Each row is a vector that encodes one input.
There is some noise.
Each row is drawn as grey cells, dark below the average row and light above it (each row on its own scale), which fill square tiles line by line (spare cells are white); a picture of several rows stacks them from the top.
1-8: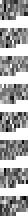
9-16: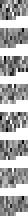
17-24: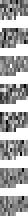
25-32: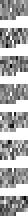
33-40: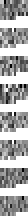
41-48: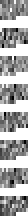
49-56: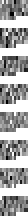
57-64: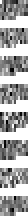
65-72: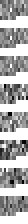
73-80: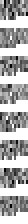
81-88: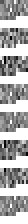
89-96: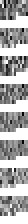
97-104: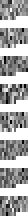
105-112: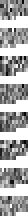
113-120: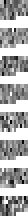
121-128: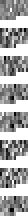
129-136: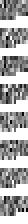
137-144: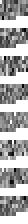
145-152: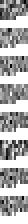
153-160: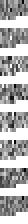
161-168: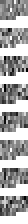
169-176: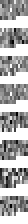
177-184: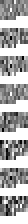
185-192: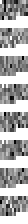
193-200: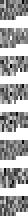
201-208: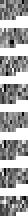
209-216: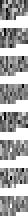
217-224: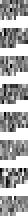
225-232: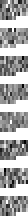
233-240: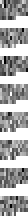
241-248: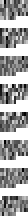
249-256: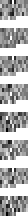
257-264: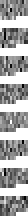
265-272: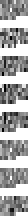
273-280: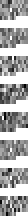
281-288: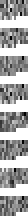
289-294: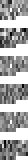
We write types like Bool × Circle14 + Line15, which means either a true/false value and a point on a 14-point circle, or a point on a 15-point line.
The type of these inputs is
Circle15.
